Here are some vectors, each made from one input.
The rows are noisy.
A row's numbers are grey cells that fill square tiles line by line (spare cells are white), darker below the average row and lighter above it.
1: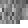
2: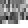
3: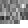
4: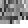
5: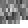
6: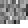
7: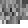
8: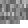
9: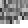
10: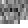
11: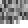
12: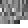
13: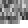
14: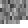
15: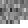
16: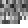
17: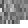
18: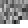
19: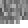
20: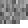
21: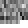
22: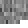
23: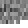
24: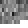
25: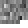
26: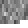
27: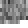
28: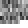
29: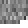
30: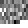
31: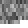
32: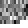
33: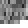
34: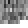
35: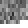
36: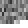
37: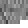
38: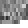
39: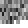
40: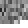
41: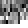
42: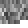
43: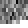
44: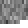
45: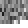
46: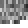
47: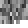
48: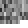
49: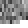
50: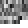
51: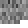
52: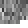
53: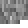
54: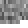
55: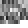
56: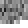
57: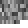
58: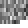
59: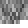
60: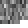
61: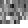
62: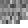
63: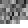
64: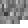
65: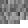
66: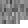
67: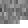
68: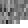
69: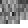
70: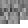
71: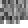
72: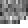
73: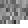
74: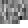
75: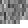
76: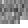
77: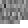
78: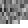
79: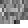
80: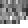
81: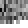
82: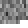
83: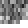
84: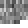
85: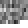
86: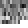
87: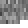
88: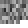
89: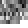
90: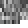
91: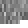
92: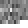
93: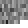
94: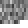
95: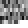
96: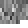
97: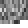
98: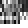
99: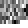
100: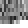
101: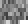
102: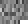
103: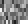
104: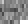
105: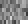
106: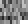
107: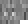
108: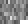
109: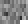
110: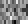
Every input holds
a point on a 6-point line and a true/false value, together with either a fixed value, or a node of an 8-node tree.
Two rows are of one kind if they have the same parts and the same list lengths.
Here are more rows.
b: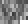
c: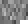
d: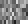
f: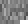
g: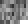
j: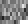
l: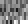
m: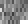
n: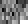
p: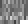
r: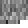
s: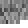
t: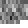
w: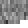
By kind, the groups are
b, g, m, n, t
c, d, f, j, l, p, r, s, w

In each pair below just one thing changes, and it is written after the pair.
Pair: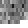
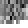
the place on the 6-point line
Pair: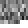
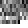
the true/false value
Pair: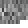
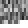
the node of the tree
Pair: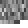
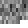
the node of the tree
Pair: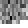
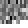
the place on the 6-point line
